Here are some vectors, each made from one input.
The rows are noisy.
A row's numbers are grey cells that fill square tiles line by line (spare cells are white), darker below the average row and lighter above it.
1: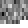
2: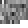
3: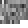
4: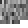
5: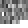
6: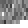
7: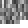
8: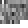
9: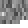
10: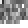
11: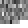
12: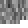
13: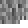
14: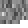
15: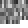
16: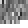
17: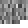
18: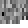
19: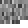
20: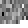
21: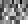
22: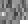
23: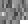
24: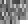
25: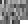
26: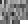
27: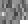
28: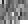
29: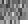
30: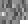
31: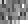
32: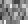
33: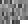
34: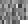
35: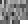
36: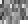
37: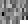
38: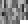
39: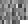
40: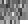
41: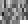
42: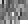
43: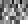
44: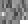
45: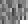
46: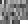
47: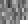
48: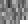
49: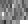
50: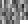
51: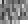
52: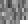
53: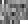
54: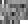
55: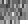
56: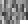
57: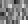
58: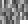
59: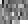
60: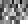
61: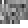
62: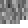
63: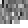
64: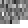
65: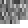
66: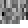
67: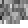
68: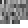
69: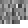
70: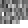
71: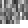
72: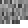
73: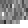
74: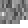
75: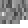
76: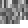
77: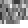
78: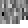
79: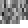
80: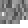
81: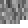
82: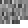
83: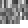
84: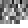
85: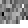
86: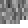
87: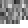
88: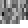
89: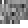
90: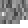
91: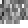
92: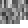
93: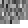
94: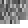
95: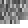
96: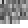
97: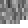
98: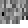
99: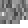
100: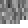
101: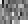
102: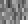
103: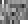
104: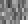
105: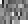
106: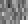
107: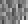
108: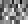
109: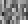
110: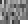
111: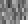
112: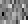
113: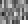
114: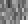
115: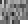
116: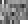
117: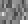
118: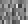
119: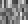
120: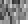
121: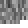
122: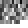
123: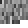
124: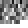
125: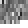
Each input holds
a list of up to two points on a 9-point line.
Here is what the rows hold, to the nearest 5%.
All of them are lists of up to two points on a 9-point line: about 5% are empty, 50% hold one and 45% two.
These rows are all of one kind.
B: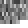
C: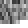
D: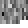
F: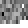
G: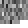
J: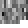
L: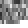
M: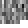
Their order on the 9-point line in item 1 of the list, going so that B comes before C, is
G, B, C, L, F, D, J, M.
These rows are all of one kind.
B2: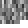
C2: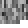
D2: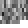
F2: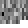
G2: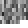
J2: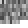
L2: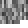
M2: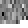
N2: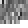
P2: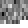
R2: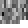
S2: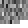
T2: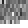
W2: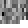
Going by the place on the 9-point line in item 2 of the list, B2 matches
L2, P2 and S2.
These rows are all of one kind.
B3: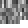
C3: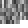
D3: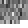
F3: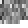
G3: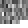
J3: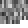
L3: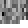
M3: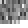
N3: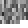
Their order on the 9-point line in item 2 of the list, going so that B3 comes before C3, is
B3, C3, J3, G3, D3, F3, L3, N3, M3.
